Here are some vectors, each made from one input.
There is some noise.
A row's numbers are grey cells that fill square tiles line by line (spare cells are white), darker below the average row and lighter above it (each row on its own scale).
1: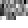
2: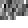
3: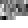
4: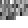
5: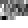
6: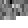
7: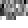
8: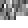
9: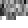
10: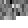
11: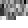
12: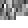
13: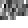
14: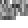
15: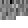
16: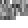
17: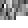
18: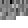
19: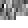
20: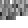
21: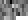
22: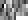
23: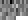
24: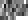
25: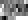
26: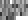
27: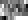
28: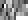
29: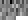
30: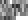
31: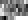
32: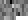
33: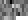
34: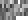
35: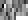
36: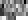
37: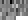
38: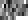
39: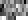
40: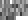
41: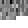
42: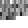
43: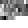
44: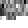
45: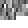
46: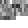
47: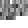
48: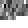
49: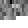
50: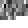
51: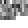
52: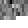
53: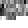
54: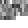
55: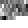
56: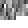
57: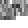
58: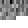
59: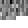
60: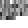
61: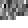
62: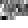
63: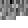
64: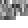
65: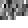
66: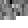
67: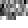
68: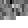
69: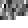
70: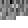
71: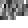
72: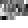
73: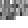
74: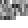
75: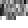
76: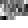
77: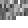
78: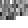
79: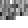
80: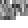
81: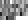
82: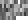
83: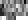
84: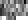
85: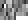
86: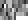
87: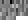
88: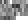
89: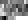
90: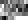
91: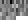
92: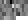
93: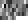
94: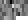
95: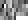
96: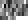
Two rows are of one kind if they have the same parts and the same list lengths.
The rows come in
2 kinds.
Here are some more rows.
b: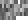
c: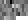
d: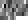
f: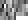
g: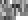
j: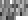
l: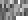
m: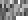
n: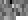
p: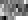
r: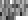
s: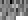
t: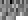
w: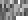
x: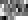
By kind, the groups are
b, l, m, w
c, d, f, g, j, n, p, r, s, t, x

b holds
a fixed value.
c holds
three true/false values.
